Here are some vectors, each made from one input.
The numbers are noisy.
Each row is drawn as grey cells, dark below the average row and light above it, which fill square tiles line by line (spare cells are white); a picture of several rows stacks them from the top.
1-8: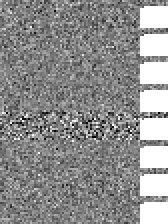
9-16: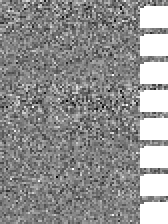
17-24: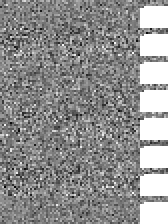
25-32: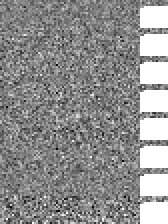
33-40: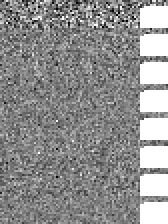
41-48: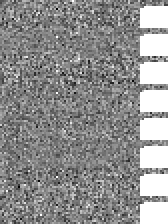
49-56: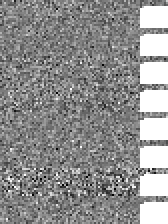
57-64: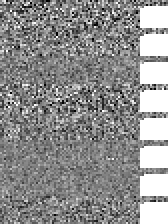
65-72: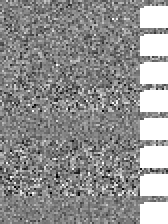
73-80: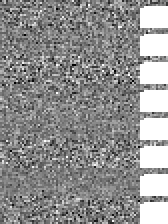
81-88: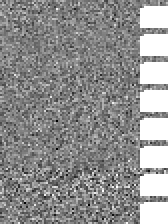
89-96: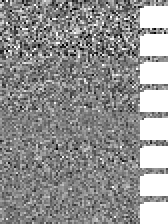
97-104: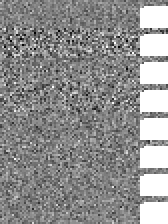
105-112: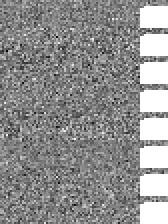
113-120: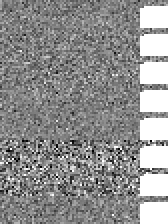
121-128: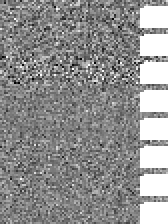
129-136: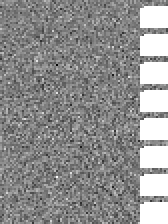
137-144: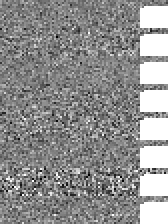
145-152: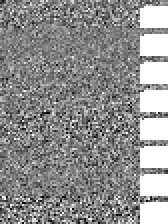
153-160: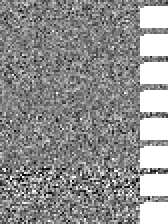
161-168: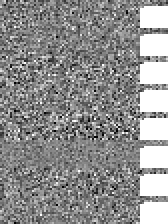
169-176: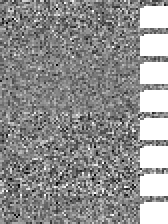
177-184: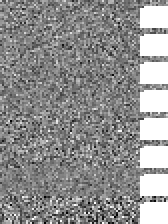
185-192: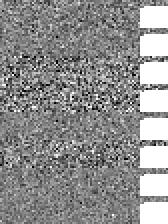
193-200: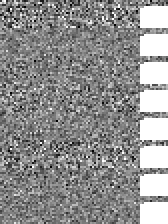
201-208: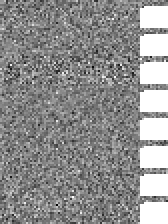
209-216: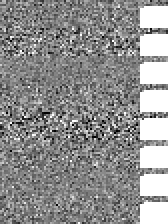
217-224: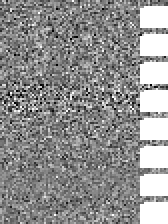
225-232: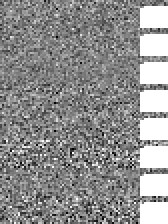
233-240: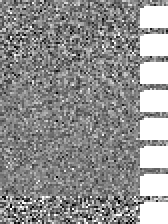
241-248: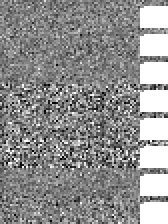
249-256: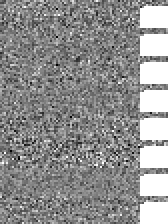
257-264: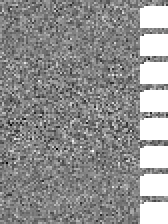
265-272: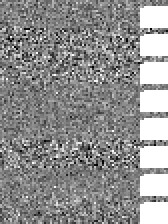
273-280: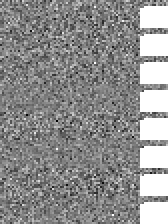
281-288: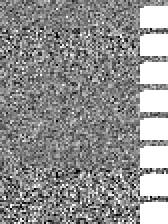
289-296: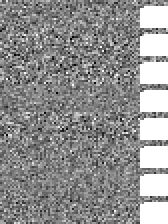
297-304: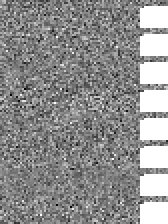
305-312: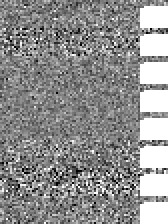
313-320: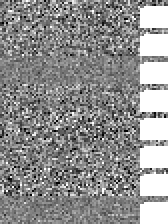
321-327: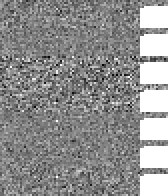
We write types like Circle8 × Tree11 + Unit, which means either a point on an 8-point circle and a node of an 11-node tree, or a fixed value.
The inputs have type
(Bool × Bool × Bool × Bool + Unit) × Line10.
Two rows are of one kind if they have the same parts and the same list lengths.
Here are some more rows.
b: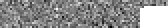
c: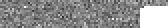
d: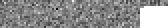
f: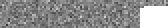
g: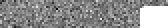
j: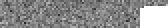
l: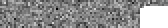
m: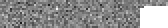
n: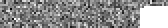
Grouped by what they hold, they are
b, c, f, j, m, n
d, g, l

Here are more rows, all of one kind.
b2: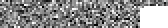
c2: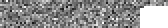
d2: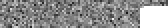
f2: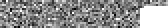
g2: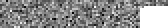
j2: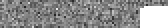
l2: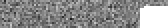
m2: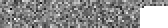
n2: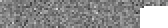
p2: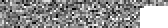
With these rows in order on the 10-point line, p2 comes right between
d2 and g2.
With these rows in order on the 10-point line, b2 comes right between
l2 and n2.
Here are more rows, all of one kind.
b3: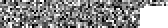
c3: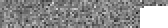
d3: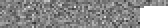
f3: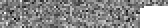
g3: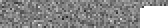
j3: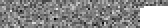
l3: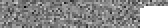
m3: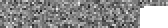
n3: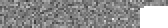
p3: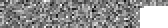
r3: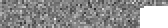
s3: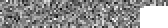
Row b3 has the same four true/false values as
f3 and r3.
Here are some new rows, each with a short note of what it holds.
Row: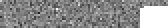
a point on a 10-point line and four true/false values
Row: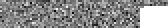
a point on a 10-point line and four true/false values
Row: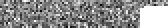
a point on a 10-point line and four true/false values
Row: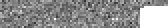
a point on a 10-point line and four true/false values
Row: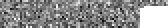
a point on a 10-point line and four true/false values
